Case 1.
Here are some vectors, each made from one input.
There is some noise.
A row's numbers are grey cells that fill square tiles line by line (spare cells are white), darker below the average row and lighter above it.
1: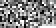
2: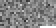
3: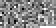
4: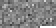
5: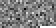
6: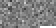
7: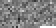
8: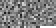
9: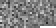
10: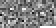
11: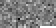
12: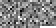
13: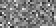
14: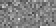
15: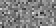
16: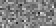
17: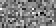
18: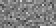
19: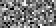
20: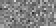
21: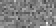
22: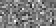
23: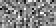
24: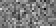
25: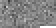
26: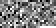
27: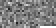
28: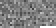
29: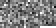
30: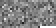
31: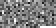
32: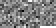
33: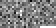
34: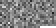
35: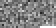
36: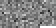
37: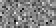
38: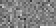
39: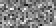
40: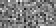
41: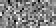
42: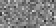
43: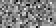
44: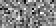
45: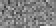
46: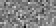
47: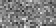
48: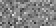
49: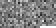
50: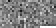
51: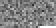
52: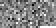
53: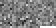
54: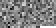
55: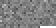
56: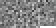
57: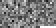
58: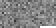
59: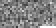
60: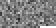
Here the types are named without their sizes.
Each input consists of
either a fixed value, or a node of each of two trees.
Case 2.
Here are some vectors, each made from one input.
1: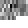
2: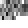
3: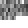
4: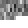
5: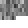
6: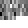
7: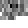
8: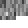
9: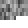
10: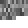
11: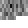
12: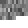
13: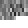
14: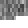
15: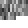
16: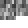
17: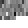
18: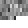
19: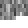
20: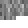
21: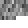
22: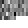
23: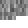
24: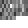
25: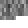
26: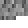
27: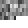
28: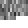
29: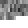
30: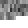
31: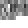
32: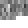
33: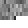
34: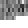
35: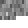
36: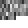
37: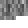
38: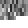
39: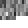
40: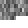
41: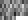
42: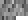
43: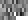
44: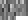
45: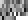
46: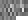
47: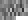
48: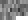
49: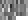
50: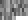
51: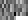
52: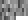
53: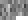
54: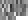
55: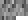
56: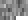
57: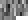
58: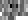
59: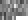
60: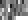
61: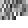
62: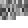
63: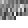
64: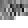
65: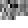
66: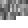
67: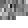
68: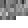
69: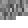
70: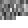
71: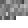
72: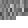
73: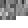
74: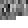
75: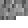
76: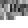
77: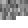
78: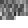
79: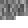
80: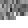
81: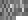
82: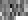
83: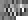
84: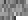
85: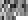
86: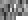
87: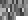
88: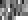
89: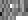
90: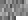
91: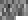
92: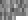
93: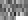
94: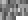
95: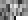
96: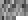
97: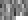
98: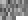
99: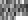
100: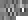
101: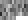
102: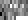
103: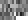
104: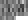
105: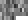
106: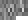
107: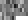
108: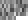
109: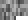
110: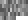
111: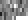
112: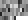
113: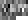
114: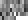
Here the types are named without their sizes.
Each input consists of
either a point on a line, or three true/false values.
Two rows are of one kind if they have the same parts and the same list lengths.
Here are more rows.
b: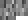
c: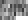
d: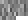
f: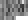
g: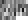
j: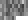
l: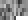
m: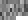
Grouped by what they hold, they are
b, c, g, l
d, f, j, m

